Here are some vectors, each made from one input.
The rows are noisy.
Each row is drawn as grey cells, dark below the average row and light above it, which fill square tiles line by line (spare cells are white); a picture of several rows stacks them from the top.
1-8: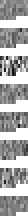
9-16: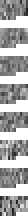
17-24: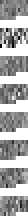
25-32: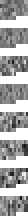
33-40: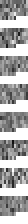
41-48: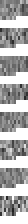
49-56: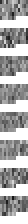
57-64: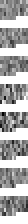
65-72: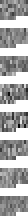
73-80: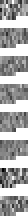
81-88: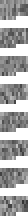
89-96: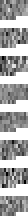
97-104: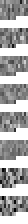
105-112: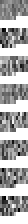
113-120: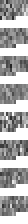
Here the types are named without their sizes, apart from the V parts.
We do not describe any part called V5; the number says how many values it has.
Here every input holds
a list of items, each a true/false value and a value of V5.
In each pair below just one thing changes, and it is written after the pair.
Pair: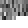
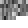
the true/false value in item 1 of the list
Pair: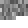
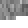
the true/false value in item 1 of the list
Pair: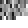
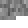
the true/false value in item 1 of the list
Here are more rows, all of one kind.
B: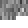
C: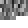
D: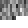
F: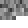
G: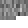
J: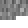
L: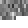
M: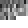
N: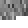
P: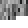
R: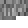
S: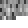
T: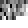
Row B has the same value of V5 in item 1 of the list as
C, J, M and T.
